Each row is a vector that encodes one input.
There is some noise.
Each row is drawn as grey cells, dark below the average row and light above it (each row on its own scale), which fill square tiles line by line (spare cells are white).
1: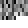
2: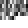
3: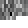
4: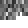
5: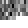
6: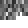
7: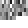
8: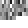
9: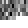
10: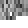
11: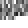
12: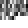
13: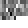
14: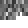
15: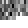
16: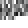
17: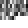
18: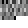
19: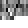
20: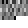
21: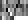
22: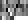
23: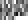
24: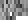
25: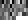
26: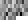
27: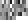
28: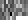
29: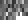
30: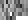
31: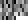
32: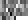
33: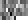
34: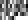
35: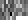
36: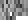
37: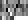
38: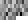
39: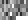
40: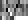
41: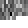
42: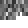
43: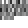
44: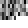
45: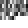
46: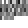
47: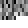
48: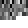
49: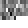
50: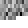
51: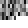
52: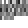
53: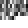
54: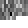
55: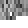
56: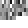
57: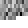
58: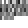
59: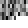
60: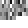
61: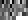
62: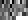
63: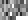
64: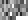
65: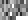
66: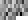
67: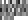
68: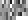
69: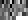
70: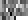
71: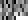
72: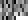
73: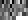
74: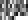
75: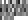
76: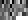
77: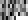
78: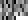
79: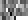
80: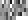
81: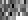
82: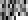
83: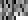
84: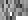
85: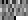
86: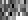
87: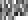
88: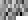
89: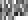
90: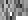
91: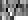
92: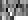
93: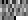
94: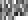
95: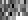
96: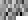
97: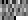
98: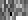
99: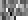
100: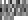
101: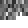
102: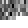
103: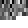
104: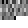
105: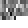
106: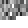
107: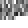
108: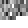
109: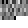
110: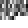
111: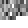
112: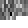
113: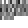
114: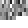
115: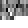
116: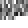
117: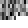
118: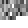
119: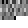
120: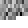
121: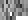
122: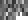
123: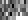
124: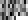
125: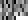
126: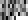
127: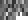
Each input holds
four true/false values.
